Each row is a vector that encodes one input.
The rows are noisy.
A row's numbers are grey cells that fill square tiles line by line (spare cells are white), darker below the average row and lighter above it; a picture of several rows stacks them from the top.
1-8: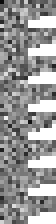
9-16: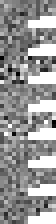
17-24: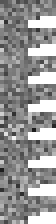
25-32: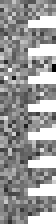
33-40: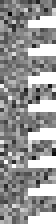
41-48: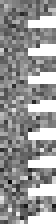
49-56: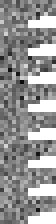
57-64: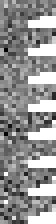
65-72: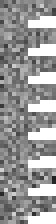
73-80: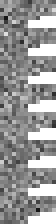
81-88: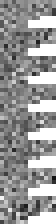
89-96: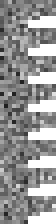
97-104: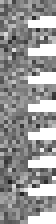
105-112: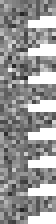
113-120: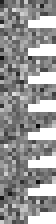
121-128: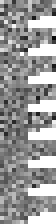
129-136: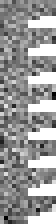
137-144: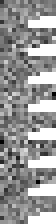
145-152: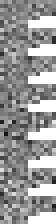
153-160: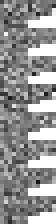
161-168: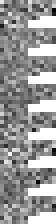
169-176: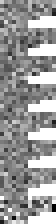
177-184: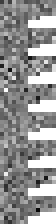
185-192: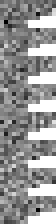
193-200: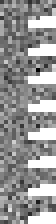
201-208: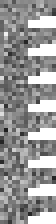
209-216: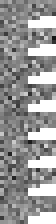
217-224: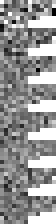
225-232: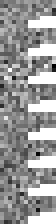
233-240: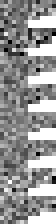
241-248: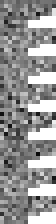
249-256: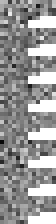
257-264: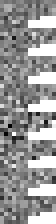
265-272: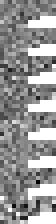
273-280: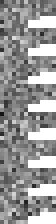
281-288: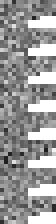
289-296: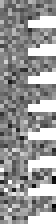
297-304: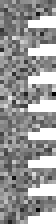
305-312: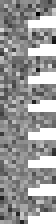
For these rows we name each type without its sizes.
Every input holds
either a point on a circle and a label, or a point on a line.
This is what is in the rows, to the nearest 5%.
About 55% of them hold a point on a circle and a label. The rest hold a point on a line.
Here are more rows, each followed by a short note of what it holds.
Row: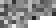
a point on a line
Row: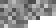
a point on a circle and a label
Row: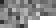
a point on a line
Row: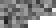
a point on a circle and a label
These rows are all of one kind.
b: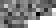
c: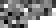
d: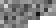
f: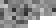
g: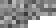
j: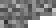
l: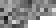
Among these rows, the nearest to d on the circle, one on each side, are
c and l.
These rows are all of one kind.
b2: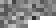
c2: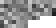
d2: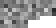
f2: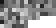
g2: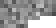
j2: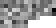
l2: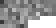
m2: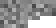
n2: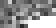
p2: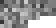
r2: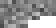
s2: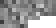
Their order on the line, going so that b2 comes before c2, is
b2, n2, r2, c2, m2, g2, s2, l2, d2, j2, p2, f2.
